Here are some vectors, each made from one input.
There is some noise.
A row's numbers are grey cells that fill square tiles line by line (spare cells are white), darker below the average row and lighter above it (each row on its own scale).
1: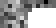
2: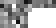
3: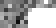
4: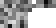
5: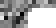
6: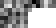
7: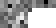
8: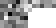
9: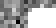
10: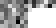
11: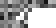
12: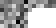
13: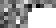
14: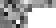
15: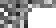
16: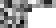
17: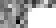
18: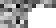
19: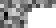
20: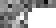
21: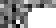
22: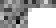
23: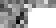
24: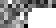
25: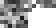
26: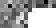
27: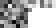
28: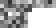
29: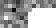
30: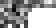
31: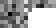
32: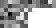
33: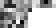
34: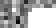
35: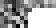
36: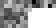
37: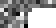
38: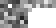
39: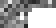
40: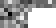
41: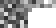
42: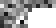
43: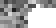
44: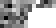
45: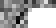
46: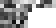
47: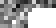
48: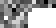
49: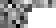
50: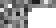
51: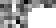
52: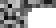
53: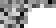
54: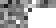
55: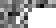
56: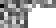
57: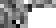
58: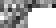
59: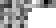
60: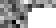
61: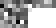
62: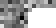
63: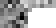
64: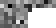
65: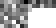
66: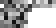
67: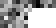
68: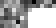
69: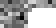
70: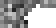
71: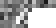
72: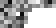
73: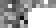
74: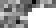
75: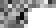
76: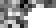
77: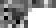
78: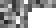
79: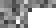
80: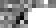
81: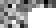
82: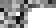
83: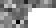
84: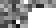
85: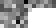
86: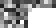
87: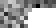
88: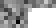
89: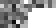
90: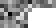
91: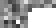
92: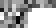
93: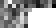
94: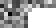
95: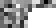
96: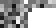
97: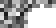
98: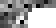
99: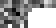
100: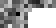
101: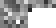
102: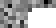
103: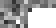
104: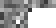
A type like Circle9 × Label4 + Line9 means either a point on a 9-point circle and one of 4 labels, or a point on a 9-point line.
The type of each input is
Circle6 × (Line6 + Tree9).
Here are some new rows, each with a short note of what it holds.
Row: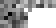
a point on a 6-point circle and a point on a 6-point line
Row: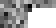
a point on a 6-point circle and a node of a 9-node tree
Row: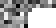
a point on a 6-point circle and a node of a 9-node tree
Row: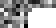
a point on a 6-point circle and a node of a 9-node tree
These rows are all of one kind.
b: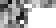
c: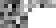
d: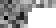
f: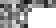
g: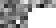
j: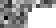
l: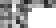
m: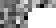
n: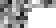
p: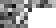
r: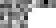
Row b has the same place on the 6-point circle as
n and r.
